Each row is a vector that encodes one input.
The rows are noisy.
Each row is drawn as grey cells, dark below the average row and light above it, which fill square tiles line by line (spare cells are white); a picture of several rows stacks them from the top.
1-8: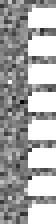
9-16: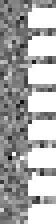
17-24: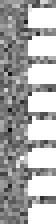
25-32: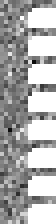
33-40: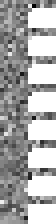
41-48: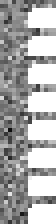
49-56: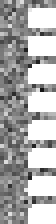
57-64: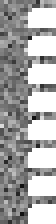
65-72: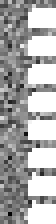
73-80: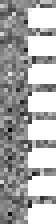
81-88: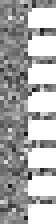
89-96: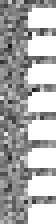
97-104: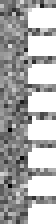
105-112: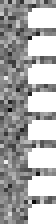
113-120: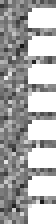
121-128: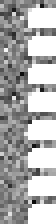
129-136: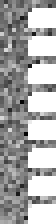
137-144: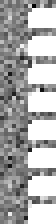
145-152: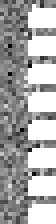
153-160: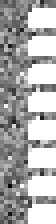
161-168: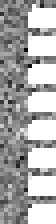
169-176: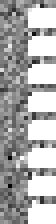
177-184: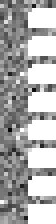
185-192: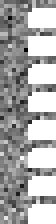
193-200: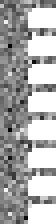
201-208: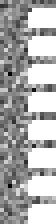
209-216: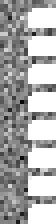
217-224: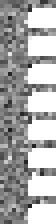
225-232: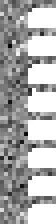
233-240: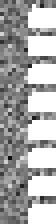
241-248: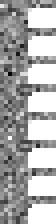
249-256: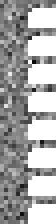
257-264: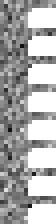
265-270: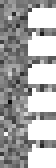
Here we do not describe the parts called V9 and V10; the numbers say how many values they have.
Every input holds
four true/false values, together with either one of 5 labels and a value of V10, or one of 8 labels and a value of V9.
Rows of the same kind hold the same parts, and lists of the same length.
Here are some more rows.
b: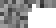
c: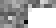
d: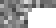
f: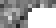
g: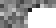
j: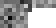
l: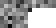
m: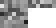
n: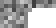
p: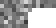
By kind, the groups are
b, c, d, f, m, n, p
g, j, l

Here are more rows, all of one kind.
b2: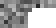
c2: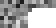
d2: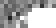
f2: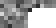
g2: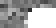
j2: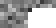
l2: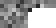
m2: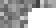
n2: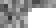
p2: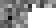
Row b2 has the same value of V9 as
c2, d2, l2 and m2.
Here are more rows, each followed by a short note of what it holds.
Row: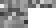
one of 5 labels, four true/false values and a value of V10
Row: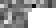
one of 5 labels, four true/false values and a value of V10
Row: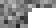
one of 5 labels, four true/false values and a value of V10
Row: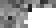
one of 8 labels, four true/false values and a value of V9
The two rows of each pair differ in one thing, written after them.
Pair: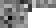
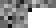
one of the four true/false values
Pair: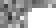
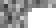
the value of V9
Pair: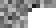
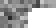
one of the four true/false values
